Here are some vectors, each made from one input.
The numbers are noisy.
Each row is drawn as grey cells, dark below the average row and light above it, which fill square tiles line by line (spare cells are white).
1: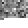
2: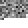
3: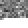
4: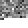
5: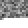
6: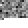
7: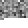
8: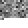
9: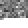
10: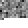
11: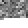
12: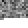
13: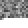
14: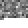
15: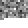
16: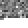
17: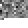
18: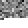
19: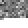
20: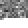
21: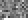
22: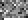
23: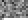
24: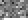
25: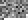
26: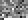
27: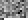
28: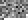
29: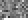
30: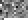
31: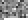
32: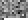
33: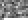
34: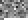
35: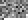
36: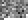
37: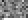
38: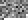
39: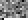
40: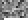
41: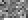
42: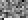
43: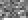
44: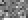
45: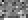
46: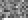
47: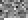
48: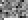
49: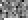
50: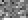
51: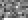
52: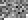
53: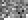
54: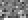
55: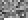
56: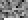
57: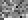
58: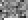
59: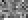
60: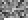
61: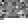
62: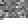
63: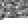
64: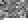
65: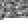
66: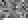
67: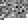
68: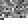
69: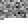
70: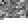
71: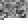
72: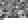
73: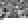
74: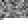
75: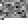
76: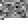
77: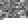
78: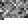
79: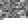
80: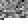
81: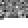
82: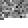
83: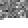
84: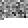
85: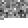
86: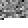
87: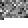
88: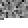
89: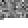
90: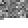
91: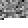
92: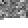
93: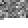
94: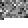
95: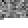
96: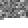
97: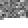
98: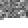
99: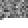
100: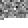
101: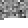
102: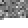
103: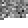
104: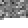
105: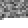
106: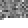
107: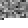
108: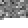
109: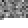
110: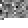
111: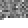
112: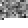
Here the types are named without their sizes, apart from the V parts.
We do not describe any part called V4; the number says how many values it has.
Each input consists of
either three true/false values and a value of V4, or a list of points on a line.
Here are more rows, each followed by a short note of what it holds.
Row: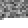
three true/false values and a value of V4
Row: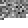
a list of one item
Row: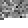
a list of one item
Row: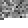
a list of one item
